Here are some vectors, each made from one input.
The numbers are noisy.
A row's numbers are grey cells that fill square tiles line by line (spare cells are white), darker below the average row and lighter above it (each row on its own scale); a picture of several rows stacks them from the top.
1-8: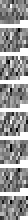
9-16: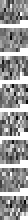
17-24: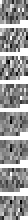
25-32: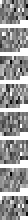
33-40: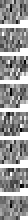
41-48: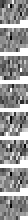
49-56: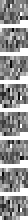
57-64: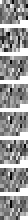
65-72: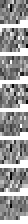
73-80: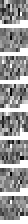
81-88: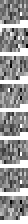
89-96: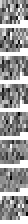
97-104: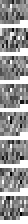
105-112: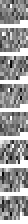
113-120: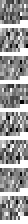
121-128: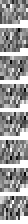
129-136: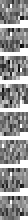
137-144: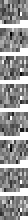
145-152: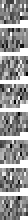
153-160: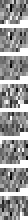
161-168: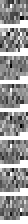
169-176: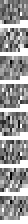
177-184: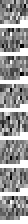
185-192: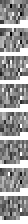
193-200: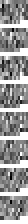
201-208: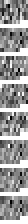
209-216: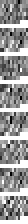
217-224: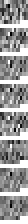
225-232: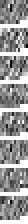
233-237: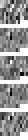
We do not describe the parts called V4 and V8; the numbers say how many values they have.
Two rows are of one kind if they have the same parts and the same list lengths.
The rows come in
5 kinds.
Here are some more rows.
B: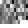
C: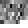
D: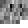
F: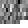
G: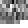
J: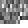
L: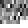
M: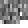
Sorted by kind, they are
B, G
C, D, L
F
J
M

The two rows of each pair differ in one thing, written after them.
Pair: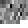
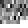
the value of V8
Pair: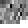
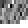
the value of V8
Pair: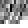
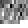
the value of V4
